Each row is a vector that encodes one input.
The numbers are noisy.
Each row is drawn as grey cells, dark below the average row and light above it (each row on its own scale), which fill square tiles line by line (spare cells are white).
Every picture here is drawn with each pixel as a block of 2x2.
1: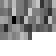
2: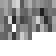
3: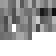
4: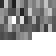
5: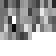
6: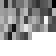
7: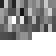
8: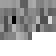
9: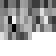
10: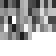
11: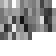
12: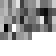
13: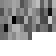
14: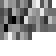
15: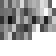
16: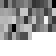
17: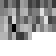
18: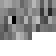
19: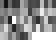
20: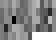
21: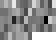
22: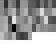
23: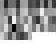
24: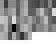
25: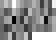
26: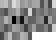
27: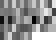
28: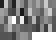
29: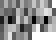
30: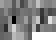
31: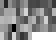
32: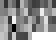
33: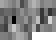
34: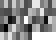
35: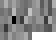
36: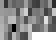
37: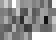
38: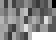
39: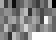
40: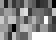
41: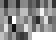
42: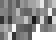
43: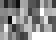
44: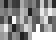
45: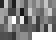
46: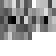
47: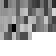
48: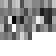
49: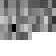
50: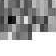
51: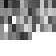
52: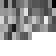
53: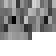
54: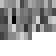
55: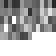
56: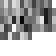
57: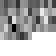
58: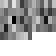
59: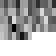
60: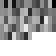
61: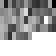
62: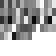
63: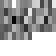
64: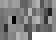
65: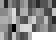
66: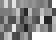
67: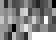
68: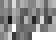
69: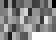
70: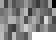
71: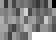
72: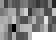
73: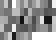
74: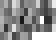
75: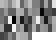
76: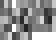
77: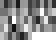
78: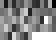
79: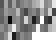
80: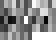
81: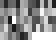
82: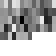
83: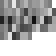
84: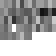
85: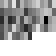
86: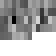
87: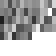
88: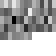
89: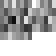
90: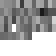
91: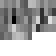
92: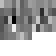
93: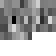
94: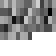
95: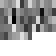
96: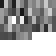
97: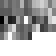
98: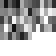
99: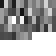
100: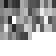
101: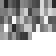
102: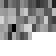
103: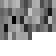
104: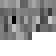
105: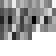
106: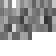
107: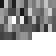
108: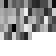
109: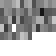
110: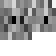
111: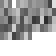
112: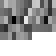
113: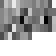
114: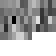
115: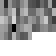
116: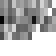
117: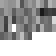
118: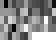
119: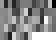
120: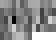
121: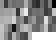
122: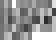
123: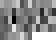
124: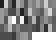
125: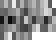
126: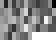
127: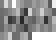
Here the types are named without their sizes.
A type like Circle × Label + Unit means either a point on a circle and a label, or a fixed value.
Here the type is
List(Line).
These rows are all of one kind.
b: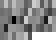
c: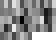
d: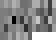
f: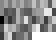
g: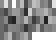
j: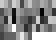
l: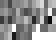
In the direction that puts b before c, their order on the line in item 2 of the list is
b, d, g, f, j, c, l.
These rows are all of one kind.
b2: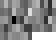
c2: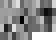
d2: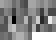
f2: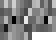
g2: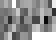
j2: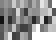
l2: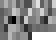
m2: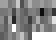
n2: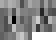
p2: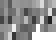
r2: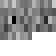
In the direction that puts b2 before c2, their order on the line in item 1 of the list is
p2, j2, g2, l2, f2, b2, c2, r2, n2, m2, d2.
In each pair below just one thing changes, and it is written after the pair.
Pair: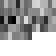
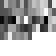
the place on the line in item 2 of the list
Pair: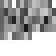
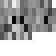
the place on the line in item 1 of the list
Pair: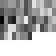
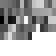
the place on the line in item 2 of the list
